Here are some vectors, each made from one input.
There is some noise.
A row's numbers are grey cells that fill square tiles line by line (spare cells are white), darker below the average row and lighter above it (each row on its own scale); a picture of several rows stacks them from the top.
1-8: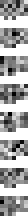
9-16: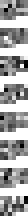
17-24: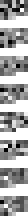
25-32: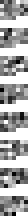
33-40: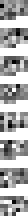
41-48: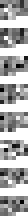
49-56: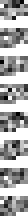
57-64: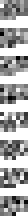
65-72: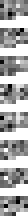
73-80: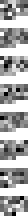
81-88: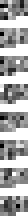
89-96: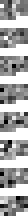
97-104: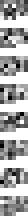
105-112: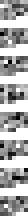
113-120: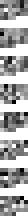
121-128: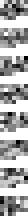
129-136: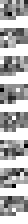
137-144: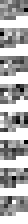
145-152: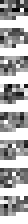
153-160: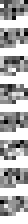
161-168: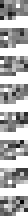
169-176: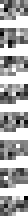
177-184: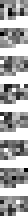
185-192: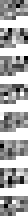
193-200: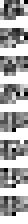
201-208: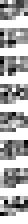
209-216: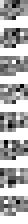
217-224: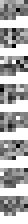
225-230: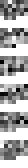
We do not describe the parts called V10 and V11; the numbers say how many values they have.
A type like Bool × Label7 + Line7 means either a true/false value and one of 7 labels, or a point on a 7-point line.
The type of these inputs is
(Line5 + V10) × Line8 + V11.
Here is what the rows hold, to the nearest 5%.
About 65% of them hold a point on an 8-point line, together with either a point on a 5-point line, or a value of V10. The rest hold a value of V11.
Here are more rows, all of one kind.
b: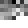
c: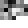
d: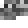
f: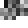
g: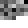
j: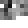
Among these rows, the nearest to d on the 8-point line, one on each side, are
f and g.
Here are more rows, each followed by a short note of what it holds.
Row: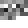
a point on an 8-point line and a value of V10
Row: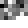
a value of V11
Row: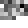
a point on a 5-point line and a point on an 8-point line
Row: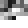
a point on a 5-point line and a point on an 8-point line
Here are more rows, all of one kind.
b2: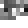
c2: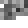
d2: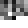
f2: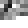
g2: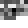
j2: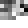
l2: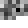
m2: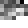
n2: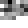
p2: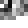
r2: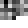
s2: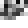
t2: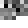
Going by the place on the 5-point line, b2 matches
f2, m2 and p2.
